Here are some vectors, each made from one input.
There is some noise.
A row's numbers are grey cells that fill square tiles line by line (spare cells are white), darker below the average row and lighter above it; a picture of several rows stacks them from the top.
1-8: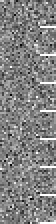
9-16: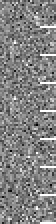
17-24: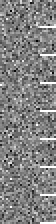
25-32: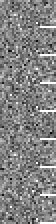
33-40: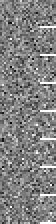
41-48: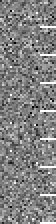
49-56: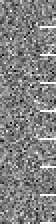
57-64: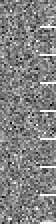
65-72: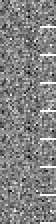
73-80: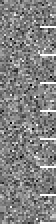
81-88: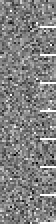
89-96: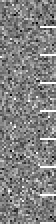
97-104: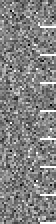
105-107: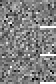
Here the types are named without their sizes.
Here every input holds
a point on a circle, together with either a point on a circle, or three true/false values.
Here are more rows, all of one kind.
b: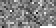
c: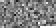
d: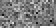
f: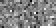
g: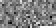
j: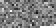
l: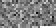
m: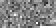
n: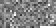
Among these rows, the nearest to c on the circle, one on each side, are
j and l.
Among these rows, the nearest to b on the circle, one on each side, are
d and f.
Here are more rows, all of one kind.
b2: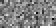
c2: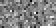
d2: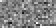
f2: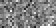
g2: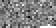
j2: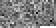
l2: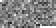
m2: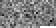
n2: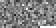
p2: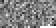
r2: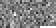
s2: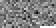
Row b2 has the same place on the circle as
c2, f2 and p2.
